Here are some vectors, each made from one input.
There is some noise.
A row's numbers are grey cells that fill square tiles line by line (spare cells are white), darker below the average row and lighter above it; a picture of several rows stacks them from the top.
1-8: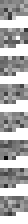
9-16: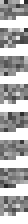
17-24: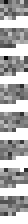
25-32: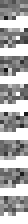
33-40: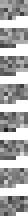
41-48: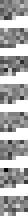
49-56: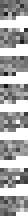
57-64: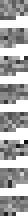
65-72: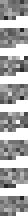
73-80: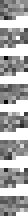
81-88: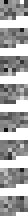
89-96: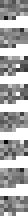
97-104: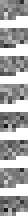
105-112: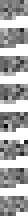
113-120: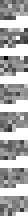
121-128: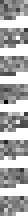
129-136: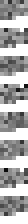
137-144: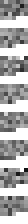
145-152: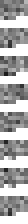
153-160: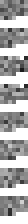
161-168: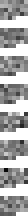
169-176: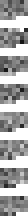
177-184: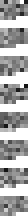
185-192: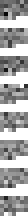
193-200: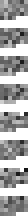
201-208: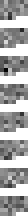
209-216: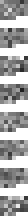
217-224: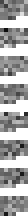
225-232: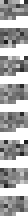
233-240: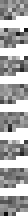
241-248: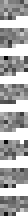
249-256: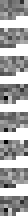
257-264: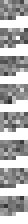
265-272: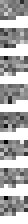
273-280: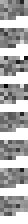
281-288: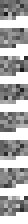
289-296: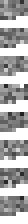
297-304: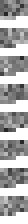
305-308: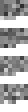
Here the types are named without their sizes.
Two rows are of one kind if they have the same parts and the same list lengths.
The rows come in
3 kinds.
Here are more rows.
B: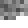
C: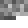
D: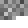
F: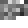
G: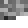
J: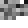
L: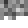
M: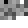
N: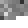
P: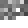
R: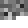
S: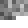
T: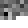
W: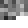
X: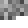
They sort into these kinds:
B, C, D, G, N, S, W, X
F, J, L, M, P
R, T

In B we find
a point on each of two lines and four true/false values.
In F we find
a point on a circle.
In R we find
a point on each of two lines.
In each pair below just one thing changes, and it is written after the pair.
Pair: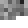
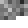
the place on one of the two lines
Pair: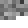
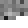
the place on one of the two lines
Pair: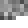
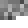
the place on one of the two lines
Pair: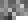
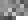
one of the four true/false values
